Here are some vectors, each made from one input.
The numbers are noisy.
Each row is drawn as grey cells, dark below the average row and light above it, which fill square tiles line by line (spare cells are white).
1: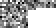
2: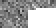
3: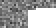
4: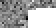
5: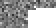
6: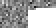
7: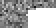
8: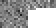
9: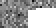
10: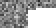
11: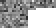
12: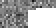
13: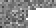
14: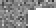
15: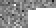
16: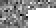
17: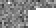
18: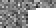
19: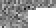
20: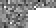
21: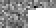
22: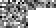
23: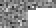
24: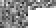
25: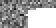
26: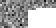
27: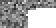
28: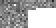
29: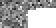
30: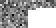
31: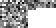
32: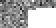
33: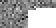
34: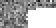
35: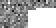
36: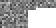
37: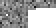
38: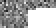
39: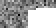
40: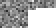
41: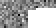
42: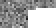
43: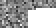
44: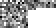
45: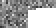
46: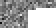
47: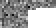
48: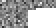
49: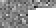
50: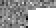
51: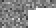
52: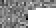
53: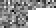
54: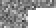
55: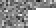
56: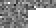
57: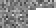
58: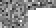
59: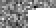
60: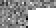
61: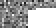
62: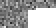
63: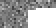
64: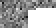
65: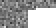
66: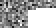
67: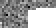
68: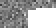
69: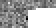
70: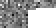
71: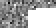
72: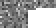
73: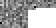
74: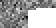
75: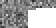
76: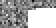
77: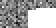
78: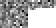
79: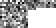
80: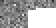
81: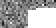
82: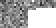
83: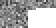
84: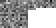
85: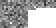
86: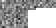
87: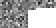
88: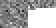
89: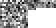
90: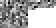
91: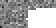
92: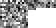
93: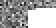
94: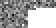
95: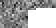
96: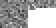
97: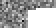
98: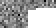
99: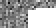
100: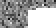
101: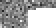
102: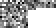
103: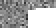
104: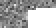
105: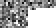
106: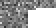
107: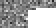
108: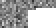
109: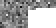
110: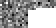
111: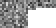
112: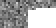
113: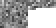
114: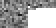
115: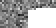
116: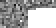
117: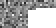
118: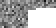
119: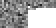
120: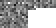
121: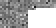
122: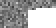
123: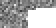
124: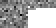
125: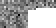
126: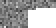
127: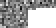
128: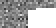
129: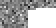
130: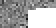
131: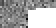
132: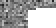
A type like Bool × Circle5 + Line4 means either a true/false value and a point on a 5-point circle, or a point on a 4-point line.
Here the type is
Label4 × Label4 × (Label4 + Tree7) + Unit.
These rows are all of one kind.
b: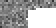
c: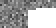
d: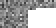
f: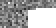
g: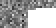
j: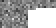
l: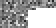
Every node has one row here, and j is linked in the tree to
l.
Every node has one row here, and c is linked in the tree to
b and f.
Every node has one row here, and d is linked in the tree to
b and g.
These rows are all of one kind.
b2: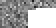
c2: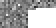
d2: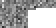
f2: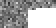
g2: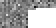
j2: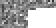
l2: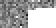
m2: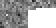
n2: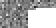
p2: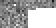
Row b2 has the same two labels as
c2, g2 and n2.
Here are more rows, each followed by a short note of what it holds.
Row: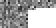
two labels (each one of 4) and a node of a 7-node tree
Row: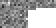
two labels (each one of 4) and a node of a 7-node tree
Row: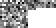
a fixed value
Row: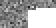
two labels (each one of 4) and a node of a 7-node tree
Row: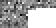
three labels (each one of 4)
